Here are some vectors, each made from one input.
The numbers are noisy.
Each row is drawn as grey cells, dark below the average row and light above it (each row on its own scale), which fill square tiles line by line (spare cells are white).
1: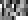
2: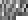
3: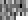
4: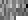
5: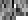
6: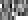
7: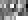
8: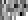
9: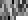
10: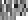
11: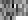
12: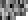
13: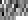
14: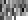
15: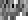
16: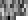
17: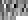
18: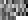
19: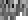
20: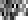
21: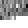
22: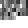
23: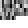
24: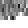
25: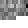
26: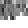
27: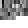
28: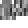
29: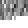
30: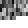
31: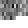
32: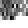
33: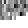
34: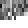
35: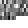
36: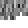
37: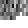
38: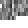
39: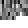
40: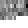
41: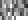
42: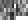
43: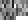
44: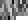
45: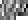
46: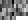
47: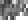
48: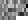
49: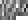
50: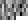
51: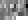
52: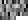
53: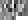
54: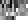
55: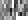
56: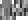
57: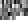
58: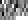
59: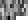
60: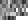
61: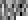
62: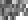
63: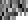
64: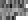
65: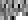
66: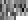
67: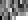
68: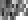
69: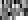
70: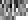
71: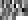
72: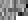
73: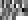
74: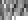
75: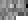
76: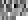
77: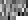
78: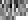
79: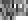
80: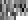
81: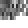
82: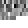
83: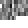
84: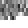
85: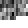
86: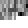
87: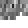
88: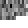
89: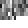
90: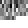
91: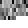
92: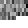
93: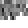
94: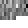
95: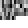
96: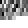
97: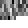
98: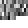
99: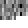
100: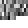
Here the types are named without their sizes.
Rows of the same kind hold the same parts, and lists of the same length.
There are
2 kinds of row.
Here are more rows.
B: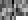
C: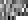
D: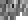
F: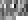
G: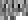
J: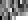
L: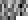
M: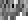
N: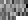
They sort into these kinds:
B, D, G, M
C, F, J, L, N

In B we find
a point on each of two lines.
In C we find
a point on a line and four true/false values.
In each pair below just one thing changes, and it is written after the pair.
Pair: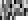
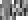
one of the four true/false values
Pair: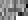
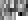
the place on the line
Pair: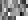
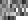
one of the four true/false values
